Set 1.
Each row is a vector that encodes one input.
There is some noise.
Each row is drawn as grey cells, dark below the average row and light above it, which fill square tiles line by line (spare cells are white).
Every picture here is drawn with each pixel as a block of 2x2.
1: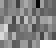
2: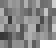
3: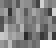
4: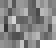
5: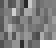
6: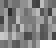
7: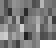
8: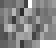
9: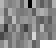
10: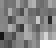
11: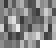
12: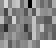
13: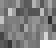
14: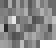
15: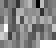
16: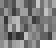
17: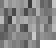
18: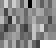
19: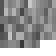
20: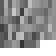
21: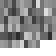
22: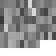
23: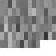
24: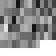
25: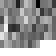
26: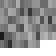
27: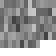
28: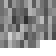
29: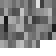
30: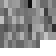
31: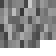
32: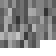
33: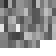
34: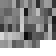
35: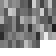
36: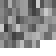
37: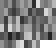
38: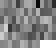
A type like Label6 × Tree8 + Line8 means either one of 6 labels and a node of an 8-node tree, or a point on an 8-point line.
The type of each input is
Line8.
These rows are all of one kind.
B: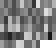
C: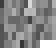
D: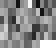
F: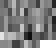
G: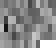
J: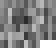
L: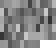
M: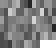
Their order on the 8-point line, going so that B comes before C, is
B, G, L, M, C, J, F, D.
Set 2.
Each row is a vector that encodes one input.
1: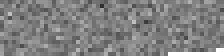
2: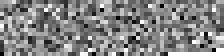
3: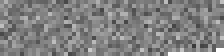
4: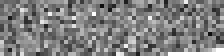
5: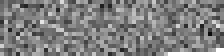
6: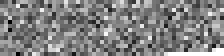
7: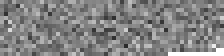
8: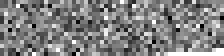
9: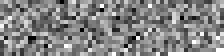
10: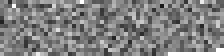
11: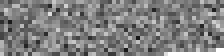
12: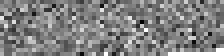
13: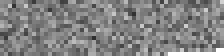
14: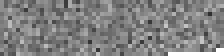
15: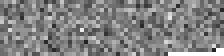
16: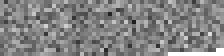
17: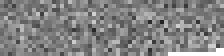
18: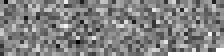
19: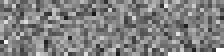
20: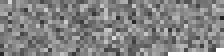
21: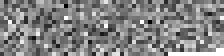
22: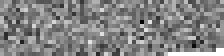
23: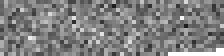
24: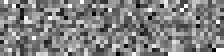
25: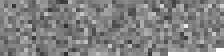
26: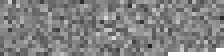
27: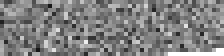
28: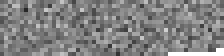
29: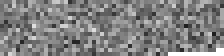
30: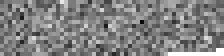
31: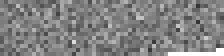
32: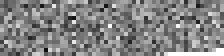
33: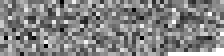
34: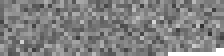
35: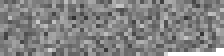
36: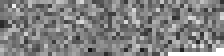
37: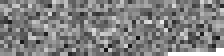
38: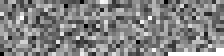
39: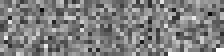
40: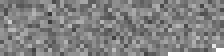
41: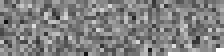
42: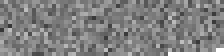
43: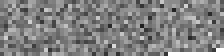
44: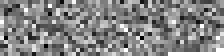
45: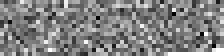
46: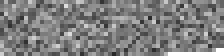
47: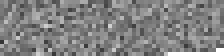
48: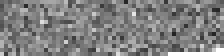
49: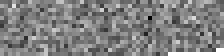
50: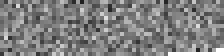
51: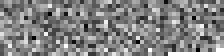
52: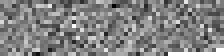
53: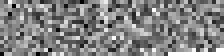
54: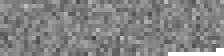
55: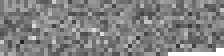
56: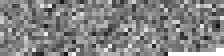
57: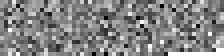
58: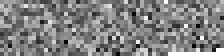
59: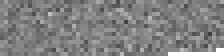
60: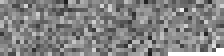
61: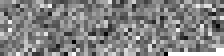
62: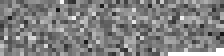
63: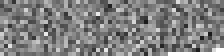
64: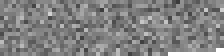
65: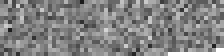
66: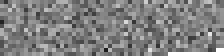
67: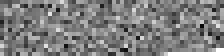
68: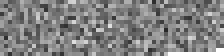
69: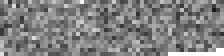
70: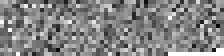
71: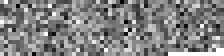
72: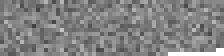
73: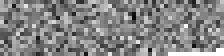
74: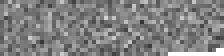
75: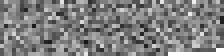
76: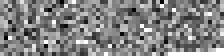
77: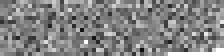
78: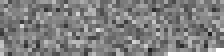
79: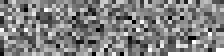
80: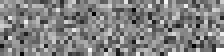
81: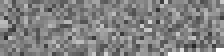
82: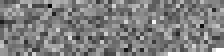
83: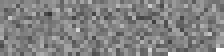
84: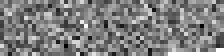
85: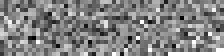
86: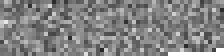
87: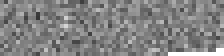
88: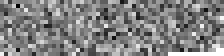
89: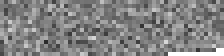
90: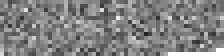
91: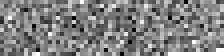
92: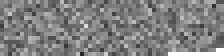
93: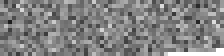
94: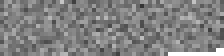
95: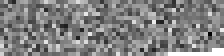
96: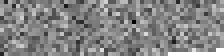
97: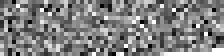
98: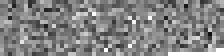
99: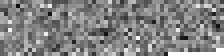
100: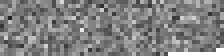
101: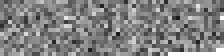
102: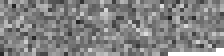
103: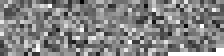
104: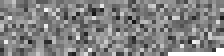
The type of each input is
Tree9.
